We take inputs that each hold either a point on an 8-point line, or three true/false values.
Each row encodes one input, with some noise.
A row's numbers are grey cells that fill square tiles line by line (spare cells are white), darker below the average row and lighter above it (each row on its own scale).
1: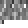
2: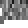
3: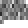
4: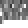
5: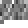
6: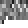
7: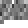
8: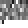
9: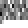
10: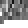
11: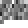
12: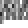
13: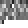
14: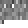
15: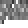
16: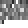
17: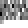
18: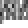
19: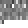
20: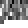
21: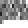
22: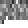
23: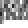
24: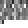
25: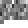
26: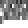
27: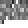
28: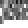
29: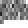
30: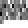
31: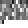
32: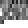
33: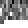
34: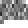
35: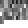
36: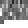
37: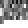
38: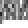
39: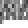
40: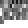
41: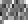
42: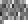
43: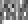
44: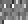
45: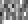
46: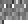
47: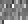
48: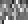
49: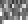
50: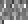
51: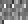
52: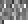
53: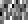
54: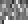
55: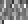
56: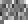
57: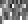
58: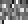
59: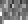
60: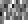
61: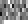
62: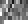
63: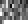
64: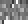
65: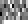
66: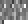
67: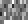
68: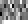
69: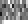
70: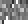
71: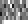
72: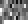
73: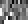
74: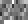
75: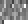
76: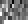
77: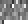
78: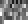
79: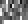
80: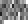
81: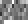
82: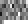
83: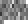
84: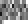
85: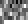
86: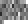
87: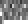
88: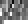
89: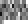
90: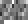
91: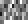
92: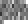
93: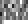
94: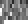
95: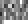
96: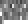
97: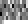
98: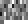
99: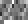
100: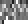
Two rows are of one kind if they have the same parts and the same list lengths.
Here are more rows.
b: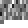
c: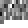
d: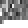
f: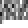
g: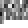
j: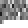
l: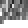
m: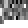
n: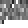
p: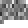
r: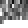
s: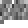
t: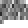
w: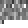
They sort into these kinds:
b, c, f, g, j, p, s, t
d, l, m, n, r, w

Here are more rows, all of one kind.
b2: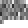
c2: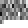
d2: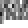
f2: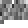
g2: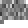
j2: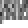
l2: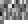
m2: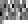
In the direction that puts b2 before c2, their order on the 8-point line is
j2, d2, l2, f2, g2, b2, c2, m2.
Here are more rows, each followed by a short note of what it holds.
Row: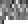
three true/false values
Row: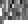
three true/false values
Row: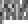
a point on an 8-point line
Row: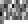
a point on an 8-point line
